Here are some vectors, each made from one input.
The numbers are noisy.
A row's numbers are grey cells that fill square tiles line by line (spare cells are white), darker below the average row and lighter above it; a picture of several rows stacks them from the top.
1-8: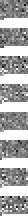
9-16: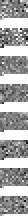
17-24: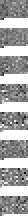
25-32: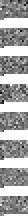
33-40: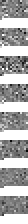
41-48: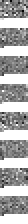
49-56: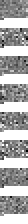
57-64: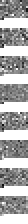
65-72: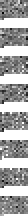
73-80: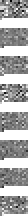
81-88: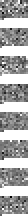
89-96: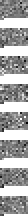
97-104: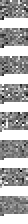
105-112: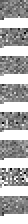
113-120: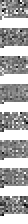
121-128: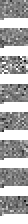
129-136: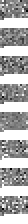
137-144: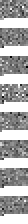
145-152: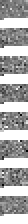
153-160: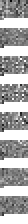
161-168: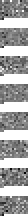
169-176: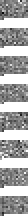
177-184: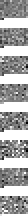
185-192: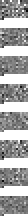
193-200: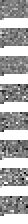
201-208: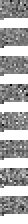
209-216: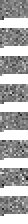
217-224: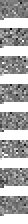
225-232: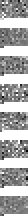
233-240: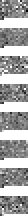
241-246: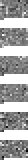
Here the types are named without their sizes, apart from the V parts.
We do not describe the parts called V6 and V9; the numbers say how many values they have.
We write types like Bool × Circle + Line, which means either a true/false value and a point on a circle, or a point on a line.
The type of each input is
(Label × Label + V9) × V6.
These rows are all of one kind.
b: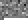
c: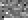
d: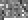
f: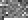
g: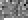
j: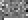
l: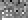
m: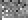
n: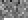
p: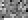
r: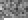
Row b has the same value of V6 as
g, j and n.
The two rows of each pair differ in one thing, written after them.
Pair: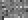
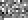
the value of V6
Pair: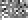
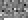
one of the two labels
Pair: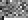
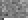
one of the two labels
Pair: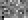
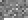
one of the two labels
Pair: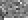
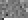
one of the two labels
